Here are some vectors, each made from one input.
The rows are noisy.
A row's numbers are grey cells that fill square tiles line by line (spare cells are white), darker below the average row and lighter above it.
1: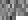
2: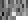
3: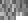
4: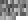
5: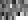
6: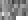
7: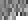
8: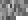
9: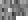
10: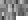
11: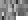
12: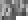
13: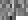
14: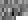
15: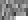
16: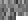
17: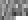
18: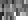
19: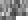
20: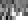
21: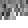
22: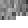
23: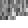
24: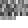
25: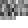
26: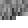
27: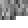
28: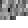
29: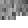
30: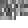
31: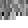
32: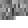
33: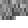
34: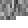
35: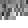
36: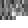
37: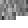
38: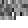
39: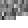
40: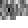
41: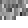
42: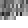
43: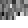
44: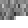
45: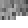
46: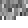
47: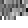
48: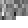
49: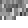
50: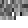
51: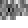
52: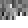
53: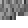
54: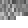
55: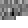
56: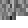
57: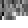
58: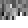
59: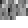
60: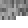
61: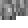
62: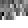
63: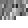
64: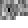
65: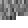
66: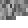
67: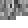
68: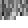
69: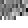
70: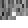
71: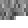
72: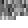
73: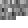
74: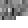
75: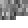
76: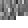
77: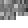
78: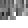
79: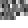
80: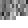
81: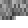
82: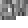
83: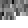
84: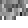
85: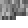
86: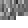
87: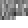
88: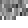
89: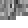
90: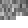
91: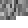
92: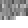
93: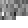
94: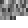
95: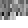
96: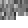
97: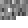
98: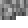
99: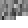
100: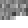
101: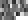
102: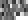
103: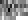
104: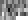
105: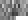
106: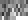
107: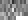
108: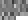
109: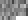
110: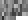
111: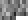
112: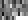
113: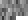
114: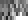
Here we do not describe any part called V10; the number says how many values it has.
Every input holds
one of 6 labels, together with either a point on an 11-point line, or a value of V10.
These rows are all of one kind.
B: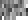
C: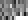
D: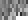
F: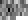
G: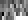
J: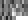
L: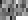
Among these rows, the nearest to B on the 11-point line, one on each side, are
D and L.
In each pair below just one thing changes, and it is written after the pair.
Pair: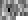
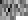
the label
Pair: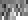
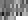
the label
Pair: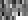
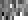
the label
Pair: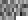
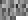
the place on the 11-point line
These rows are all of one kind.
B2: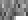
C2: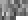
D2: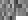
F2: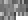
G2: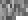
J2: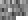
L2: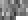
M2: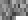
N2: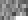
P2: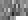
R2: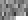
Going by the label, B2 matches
M2, N2, P2 and R2.
